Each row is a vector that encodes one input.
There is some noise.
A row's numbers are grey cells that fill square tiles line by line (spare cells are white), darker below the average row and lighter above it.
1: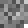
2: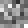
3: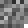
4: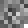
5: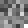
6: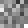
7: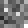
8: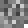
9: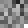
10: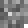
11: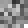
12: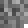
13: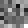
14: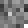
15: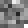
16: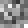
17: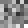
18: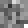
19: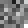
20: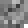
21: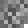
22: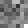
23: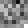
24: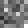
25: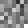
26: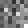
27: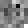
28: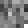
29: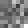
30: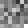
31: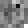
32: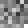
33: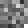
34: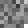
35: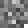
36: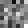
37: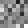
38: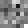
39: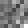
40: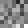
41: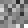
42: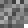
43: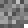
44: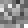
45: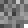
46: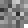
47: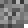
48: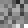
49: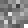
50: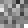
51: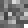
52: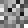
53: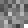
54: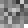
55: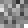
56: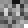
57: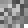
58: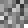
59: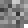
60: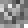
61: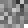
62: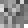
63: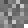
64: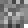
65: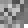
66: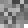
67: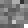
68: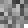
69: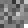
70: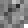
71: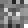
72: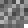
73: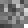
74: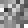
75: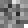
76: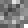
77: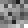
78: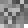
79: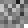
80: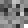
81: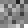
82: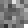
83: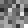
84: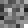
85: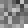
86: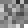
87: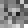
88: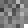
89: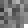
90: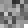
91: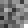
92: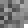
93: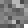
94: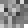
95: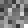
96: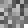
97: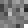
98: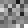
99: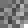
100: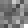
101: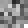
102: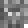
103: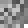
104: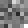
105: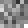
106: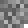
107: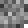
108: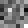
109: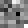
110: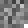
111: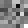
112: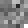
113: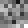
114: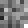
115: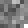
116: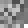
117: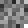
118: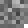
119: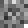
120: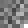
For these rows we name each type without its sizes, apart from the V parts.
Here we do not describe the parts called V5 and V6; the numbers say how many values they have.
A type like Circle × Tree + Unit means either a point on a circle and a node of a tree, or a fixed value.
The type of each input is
Bool × Line + V5 × V6.
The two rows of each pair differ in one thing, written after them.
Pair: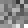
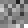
the true/false value
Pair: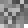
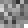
the true/false value
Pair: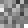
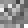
the place on the line
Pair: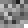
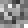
the place on the line
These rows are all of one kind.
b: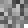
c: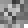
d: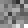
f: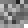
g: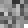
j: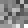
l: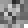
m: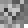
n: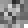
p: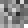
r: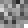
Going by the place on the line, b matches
g and r.
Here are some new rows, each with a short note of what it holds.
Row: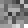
a point on a line and a true/false value
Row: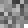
a point on a line and a true/false value
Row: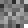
a value of V5 and a value of V6
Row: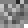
a point on a line and a true/false value
